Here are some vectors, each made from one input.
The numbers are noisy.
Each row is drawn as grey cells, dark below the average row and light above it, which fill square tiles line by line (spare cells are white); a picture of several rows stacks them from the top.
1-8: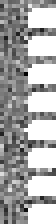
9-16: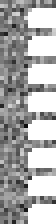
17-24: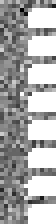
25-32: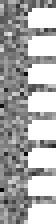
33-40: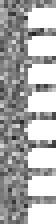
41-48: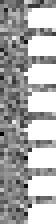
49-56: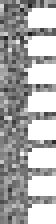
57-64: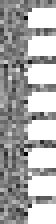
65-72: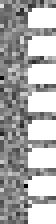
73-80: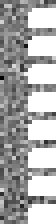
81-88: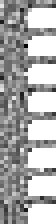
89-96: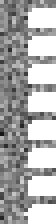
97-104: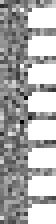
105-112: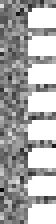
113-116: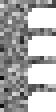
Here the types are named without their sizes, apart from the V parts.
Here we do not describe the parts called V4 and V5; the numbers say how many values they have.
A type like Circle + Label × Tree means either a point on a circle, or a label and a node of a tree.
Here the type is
(Bool × V4 + V5) × Label.
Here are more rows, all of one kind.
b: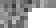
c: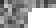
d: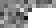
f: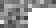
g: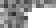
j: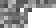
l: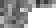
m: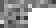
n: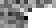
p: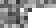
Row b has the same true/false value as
c, f and m.
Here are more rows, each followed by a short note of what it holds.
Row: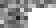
a label, a true/false value and a value of V4
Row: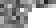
a label, a true/false value and a value of V4
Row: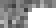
a label, a true/false value and a value of V4
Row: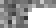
a label, a true/false value and a value of V4
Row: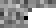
a label, a true/false value and a value of V4
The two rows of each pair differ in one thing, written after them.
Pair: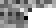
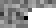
the true/false value
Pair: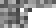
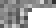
the true/false value
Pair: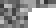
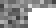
the label
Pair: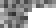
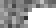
the true/false value
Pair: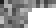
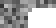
the value of V4
